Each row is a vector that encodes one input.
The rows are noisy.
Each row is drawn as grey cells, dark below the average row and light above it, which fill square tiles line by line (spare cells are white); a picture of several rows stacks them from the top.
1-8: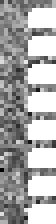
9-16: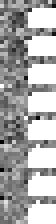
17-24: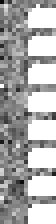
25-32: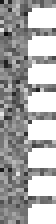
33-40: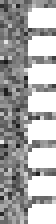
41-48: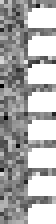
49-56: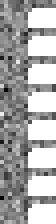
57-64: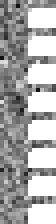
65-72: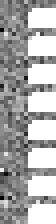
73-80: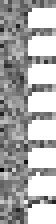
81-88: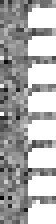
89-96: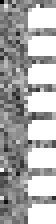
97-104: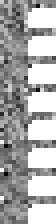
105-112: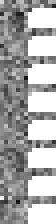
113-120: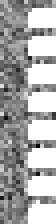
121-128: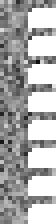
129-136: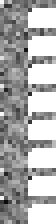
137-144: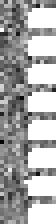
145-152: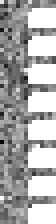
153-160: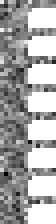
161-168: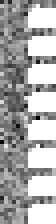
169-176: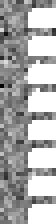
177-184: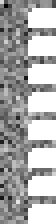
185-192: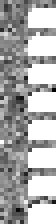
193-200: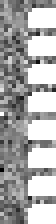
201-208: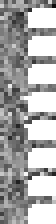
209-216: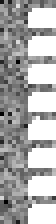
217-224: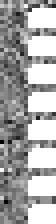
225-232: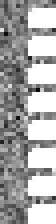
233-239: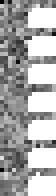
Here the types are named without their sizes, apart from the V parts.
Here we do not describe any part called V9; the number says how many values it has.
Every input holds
a point on a line, a true/false value and a value of V9.
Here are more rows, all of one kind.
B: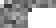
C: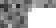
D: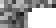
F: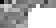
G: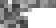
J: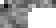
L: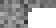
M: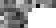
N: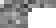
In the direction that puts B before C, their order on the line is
F, L, N, B, J, C, G, M, D.
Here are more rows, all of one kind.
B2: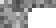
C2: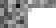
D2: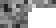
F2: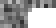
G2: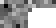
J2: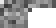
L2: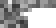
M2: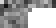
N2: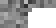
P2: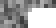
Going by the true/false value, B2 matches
C2 and L2.
